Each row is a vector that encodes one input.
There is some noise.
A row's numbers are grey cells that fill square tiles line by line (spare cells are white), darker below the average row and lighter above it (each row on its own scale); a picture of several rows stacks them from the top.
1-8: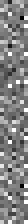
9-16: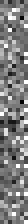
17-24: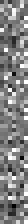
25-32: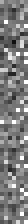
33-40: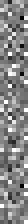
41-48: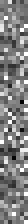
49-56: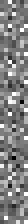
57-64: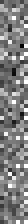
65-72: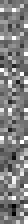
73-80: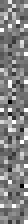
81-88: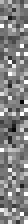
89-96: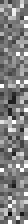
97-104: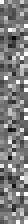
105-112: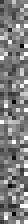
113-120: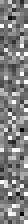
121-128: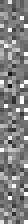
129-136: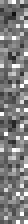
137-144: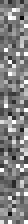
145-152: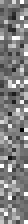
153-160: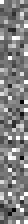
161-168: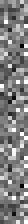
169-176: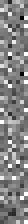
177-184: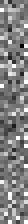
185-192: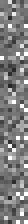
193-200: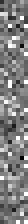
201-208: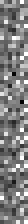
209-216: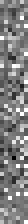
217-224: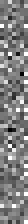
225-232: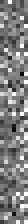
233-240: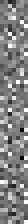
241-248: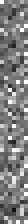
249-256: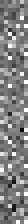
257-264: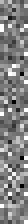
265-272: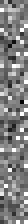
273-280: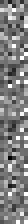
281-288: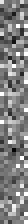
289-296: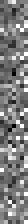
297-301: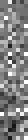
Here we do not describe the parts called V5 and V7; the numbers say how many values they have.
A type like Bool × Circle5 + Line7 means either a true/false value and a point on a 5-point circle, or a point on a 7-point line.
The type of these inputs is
Label10 + Line6 × (Line6 + V7) × V5.
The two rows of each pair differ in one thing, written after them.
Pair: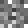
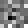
the place on the 6-point line
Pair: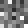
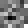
the value of V7
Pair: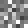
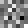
the place on the 6-point line
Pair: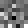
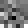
the value of V5
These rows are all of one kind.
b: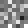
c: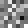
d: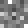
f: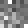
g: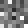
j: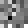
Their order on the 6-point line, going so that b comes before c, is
g, d, b, f, c, j.
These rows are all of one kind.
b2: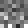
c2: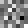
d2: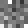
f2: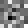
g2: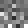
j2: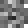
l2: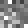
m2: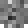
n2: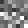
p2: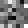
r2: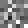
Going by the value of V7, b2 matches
g2 and n2.
